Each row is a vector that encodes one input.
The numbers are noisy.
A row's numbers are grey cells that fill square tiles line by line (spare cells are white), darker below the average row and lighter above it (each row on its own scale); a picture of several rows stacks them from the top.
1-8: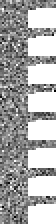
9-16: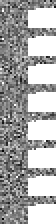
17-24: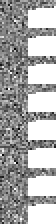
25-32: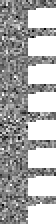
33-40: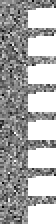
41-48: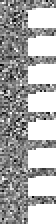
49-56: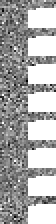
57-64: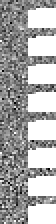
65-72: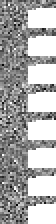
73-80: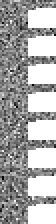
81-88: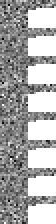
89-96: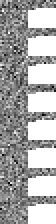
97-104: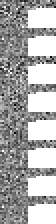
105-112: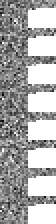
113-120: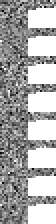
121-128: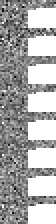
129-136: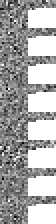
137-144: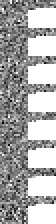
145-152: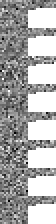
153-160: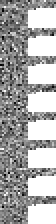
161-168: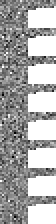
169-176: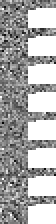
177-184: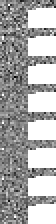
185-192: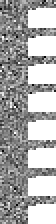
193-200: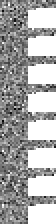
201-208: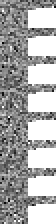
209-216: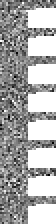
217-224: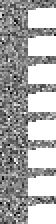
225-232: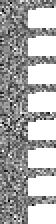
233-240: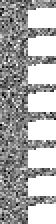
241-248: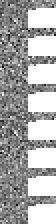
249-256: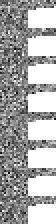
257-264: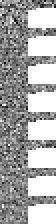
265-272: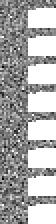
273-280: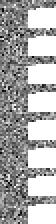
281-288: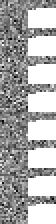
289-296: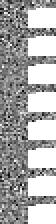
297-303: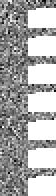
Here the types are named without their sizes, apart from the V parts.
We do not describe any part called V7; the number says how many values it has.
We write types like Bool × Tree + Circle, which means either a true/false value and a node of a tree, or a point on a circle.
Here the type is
Line × (Tree + V7).
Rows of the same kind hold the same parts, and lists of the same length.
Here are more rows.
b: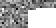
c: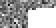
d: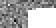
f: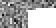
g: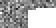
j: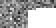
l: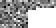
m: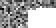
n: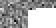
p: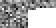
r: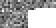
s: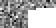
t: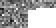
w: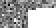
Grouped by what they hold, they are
b, c, g, j, m
d, f, l, n, p, r, s, t, w

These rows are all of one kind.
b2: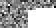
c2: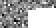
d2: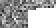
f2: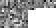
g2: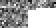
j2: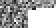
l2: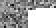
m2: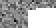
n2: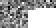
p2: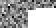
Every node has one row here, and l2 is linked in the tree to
c2 and m2.
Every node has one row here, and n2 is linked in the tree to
d2 and m2.
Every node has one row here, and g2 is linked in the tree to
c2.
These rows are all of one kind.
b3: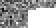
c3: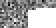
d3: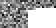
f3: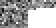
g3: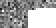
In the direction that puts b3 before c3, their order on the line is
d3, g3, b3, f3, c3.
